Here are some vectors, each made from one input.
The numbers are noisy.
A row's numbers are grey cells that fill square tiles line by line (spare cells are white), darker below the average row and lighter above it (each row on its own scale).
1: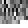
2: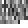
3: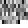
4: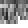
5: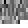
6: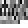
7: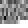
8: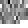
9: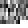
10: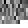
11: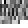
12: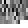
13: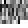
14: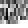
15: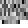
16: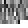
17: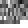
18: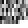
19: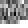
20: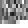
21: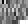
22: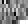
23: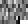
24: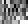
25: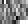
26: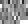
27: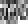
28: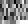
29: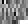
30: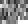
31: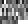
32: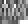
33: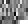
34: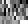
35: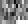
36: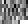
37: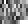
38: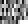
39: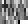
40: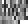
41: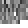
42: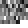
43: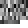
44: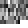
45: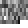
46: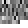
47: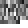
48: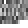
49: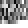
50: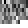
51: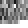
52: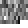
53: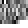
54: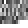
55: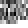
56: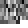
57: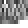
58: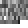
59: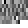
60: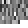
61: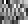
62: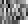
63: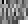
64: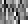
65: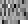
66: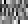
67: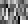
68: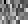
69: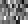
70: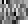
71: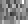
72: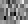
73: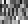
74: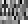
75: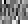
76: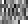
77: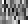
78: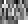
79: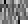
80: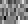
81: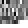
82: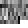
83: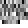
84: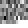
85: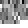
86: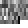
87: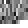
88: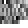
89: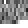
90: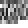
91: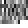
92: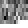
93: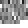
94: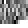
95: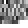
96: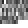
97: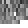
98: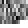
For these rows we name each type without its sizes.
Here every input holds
a true/false value, together with a list of points on a circle.
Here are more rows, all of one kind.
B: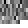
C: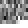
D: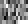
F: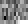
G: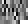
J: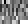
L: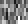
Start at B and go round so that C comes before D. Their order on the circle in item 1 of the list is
B, L, J, G, C, F, D.
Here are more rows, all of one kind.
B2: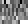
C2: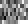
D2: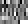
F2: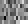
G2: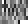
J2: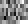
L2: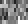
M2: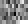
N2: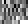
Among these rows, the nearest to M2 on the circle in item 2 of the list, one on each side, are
G2 and N2.
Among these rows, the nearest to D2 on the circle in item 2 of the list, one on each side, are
F2 and L2.
